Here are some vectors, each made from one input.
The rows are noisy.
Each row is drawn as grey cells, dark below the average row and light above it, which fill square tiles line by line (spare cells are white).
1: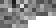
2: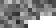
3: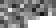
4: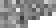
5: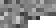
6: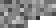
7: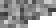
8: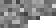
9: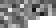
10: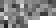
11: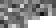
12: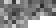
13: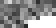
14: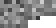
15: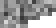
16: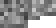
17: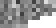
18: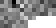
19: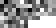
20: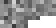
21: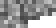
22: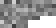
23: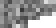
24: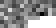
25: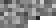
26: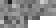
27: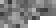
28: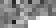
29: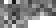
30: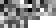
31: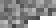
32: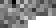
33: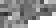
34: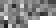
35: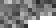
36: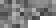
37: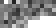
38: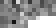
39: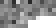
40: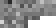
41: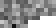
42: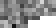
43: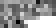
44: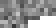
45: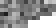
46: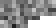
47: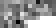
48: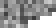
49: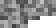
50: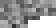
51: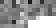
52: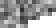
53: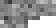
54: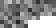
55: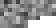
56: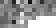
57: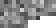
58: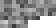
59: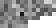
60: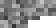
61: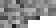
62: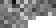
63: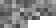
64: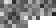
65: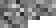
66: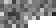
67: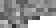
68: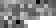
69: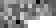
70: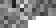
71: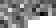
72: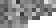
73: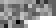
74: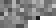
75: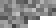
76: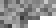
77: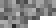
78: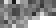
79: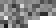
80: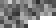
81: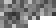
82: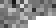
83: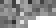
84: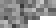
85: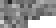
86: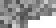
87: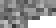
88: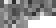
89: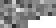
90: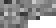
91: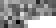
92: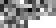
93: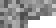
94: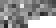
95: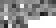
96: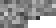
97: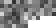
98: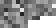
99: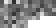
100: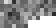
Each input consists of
either a point on an 8-point circle, or a fixed value, or one of 6 labels and a true/false value.
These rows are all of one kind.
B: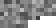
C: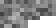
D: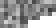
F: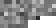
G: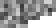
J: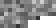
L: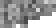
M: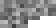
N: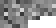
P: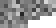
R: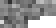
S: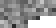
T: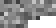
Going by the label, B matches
F, J and T.
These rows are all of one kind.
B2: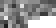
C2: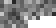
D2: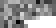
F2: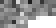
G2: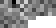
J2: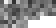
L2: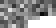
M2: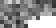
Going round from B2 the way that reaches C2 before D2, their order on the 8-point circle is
B2, L2, G2, F2, J2, C2, M2, D2.
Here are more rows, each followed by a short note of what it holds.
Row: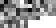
a fixed value
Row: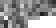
a point on an 8-point circle
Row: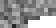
one of 6 labels and a true/false value
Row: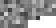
one of 6 labels and a true/false value
